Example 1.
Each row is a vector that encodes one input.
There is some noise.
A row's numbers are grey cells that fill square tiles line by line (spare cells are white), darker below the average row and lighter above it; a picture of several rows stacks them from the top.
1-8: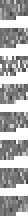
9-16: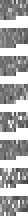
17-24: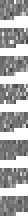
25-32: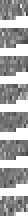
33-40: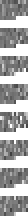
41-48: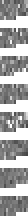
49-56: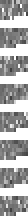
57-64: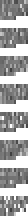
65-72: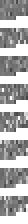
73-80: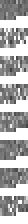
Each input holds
four true/false values.
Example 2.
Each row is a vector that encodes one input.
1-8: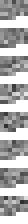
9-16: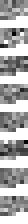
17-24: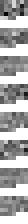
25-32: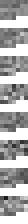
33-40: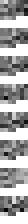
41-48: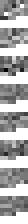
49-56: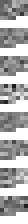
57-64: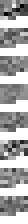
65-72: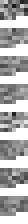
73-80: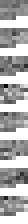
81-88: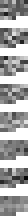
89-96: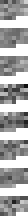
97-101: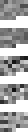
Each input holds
four true/false values.
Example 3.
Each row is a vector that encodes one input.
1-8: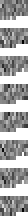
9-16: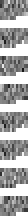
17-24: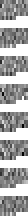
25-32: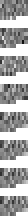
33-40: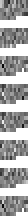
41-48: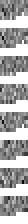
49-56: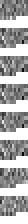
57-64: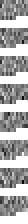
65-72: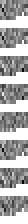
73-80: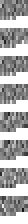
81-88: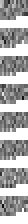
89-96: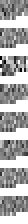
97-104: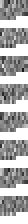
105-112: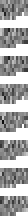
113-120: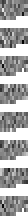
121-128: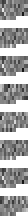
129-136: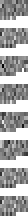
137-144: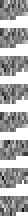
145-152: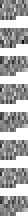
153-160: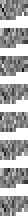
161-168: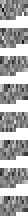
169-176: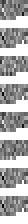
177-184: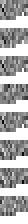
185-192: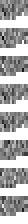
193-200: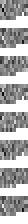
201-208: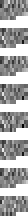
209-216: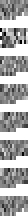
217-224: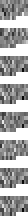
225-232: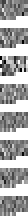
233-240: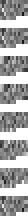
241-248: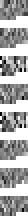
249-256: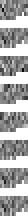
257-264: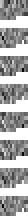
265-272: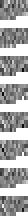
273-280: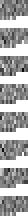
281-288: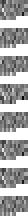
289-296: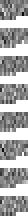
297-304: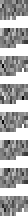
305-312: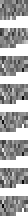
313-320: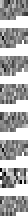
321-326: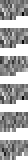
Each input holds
either a fixed value, or three true/false values.
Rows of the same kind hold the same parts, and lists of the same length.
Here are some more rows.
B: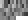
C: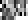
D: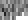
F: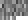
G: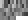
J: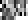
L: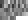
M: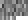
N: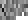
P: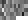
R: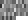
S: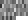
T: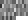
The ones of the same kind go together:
B, D, F, G, L, M, N, P, R, S, T
C, J

